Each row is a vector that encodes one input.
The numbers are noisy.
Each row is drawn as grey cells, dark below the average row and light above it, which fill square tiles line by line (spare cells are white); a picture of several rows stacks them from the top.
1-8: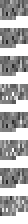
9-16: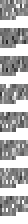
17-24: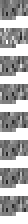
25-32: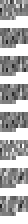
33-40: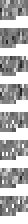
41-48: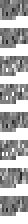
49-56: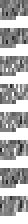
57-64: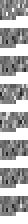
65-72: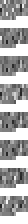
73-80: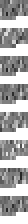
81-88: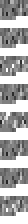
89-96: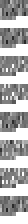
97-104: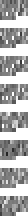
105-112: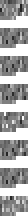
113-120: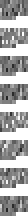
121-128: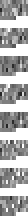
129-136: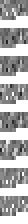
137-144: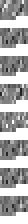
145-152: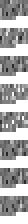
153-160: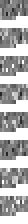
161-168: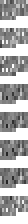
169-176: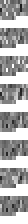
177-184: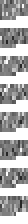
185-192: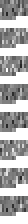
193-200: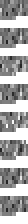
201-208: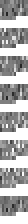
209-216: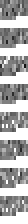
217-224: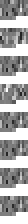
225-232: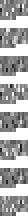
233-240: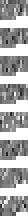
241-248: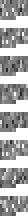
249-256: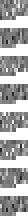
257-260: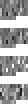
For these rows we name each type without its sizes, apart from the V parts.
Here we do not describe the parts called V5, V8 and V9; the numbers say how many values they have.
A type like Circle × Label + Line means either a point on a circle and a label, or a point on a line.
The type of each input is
Line × Line × Line × Line + V5 × V8 × V9.
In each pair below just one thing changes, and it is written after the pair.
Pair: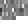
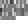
the value of V5
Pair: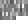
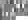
the value of V8
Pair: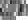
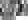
the value of V9
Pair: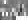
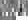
the value of V9
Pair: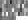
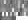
the value of V8
